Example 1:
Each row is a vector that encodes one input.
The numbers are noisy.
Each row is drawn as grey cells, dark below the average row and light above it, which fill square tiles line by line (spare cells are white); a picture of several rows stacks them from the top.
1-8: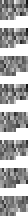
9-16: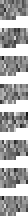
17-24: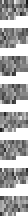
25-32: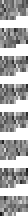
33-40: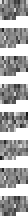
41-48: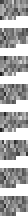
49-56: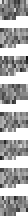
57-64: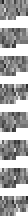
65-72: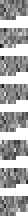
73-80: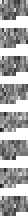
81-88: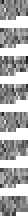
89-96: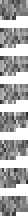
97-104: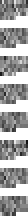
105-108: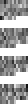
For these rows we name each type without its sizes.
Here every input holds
a point on a line.
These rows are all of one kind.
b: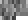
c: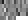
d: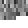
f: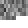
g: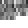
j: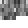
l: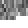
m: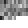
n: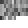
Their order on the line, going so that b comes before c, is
g, l, f, b, j, d, c, n, m.
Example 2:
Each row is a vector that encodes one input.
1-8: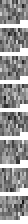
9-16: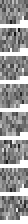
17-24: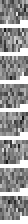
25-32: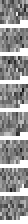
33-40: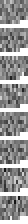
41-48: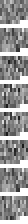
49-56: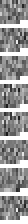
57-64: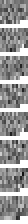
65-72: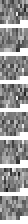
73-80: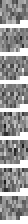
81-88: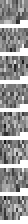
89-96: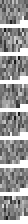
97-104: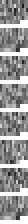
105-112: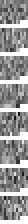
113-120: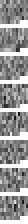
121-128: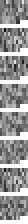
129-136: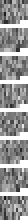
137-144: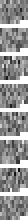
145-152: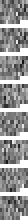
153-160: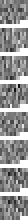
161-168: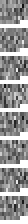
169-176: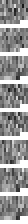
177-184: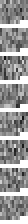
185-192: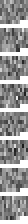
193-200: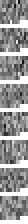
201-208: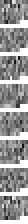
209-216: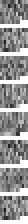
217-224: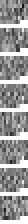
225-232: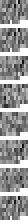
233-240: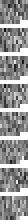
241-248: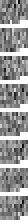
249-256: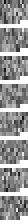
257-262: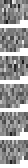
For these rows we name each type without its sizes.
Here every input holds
a point on a line.
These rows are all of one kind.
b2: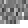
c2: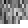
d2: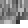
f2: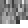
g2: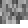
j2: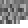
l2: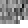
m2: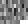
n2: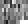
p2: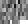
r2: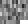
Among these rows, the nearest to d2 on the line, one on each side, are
f2 and g2.
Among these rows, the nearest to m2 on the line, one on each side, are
l2 and r2.
